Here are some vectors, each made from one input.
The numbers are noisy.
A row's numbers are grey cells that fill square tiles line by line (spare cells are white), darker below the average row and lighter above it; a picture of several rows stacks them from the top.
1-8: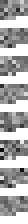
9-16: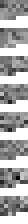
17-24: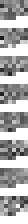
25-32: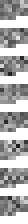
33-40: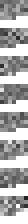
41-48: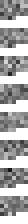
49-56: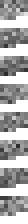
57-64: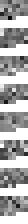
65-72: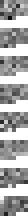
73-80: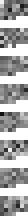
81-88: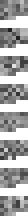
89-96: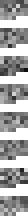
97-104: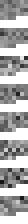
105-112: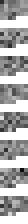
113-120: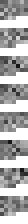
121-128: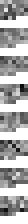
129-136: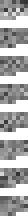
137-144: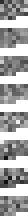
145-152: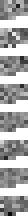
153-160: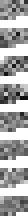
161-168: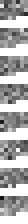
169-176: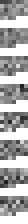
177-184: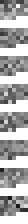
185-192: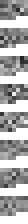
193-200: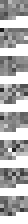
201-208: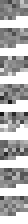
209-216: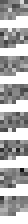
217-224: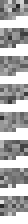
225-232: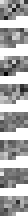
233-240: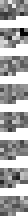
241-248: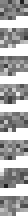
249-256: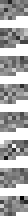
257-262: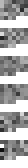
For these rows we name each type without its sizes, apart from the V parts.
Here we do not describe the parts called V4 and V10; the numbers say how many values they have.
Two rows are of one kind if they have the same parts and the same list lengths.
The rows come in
2 kinds.
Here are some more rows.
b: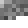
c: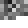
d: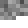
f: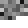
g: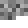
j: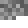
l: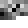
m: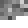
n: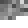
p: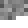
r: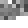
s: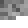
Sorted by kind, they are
b, l, r
c, d, f, g, j, m, n, p, s

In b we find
a point on a line and a value of V4.
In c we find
a true/false value, a value of V4 and a value of V10.
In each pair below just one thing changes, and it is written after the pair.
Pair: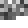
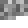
the value of V4
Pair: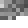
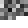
the place on the line
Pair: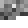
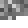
the place on the line
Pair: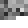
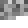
the value of V4
